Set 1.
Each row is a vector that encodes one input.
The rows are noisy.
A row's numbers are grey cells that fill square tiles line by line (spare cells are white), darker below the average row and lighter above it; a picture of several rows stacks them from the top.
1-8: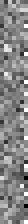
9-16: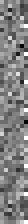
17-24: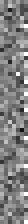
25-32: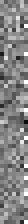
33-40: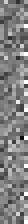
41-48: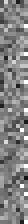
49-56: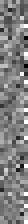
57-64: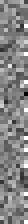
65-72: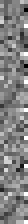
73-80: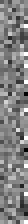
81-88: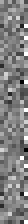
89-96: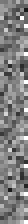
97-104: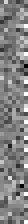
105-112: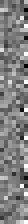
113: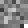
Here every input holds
either one of 6 labels and a true/false value, or a point on each of two 7-point lines.
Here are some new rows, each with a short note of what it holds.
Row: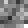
one of 6 labels and a true/false value
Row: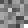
one of 6 labels and a true/false value
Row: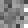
a point on each of two 7-point lines
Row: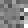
a point on each of two 7-point lines
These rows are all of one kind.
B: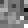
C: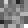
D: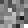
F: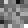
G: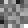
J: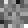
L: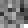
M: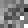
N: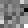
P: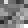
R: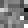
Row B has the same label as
M and R.
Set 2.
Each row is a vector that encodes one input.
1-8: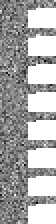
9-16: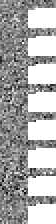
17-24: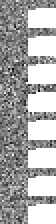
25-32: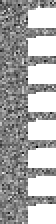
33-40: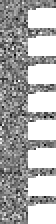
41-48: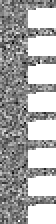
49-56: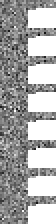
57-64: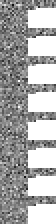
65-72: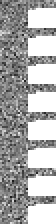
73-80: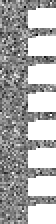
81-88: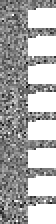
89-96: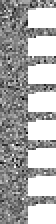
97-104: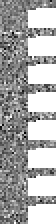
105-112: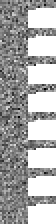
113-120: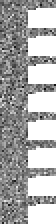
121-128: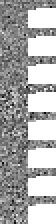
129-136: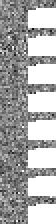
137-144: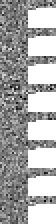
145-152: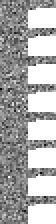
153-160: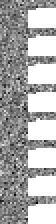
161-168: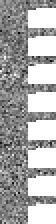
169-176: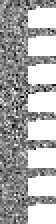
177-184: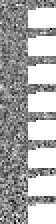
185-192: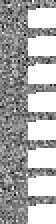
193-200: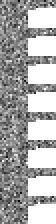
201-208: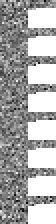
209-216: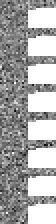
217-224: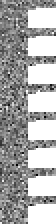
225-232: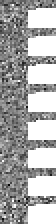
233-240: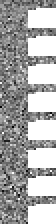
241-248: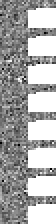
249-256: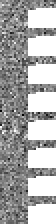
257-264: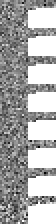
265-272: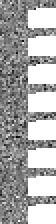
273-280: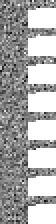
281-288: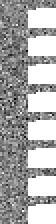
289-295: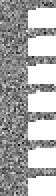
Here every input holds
a point on a 17-point line and a true/false value, together with either a point on a 13-point circle, or a fixed value.
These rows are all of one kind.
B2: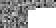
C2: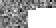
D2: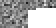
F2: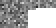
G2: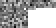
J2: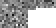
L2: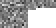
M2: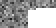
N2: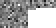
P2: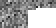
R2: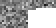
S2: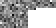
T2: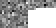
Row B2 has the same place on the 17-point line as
L2, N2 and T2.
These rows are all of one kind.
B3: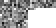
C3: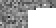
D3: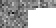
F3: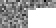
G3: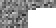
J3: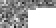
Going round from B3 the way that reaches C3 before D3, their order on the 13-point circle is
B3, J3, C3, D3, G3, F3.
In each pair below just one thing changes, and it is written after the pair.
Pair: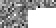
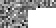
the place on the 13-point circle
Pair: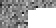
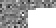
the true/false value
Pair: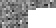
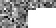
the true/false value
